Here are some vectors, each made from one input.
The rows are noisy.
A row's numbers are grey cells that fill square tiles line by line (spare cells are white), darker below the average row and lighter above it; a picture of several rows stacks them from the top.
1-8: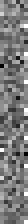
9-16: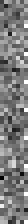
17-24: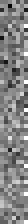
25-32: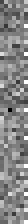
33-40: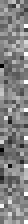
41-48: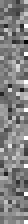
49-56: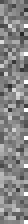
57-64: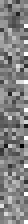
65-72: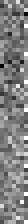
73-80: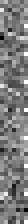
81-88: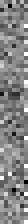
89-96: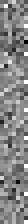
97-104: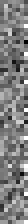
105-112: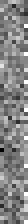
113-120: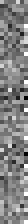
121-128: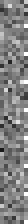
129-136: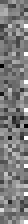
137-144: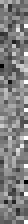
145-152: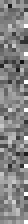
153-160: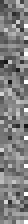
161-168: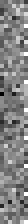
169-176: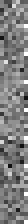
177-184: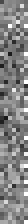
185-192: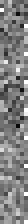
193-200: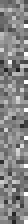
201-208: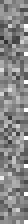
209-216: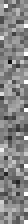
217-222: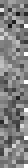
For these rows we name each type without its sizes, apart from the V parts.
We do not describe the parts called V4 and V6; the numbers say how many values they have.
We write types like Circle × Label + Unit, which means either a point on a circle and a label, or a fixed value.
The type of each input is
Line × (Line + V4) × V6.
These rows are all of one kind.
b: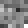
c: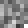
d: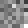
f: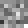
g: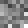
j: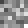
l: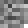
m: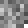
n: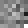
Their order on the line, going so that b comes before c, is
l, d, n, f, j, g, b, m, c.
